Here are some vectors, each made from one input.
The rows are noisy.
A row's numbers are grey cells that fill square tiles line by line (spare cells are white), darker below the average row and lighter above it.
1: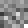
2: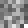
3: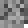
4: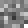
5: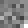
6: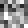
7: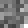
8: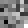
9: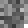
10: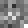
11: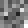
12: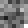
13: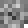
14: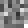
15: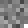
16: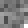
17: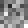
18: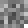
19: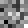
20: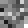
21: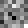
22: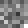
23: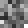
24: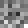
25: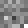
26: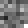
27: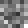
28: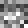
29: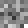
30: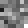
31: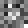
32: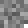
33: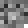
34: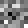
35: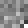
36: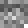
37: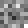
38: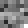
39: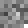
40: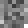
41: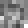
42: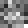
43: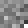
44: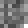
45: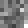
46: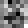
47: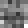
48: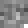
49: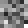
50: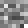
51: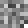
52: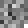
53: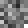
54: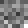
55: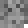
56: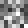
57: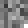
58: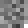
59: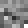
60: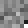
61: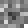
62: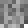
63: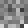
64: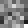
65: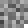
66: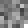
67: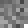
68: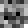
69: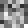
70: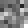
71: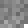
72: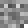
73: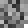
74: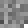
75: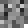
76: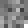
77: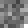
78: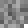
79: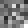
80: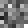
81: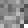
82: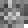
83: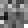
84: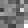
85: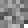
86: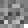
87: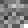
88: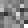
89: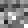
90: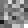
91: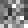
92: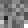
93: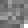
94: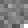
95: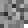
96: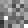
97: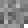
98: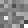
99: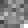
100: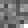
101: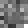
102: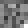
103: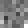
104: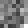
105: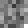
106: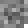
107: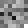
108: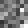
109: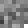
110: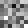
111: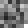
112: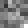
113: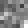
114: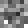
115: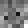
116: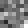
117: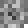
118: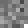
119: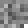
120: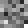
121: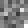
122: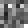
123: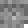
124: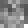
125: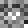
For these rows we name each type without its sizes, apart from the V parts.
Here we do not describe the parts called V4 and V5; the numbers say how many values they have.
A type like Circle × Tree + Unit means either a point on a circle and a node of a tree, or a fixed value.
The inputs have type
((Bool × Bool × Bool × Bool + V4) × V5 + Unit) × Line.
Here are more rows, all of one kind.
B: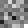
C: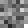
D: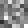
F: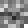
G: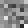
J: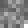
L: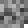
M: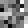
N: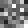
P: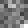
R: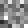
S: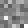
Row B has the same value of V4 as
C, J, N and R.
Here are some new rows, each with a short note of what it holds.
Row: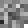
a point on a line, a value of V4 and a value of V5
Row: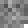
a point on a line, four true/false values and a value of V5
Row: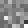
a point on a line, four true/false values and a value of V5
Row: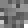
a point on a line, a value of V4 and a value of V5
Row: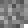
a point on a line, four true/false values and a value of V5
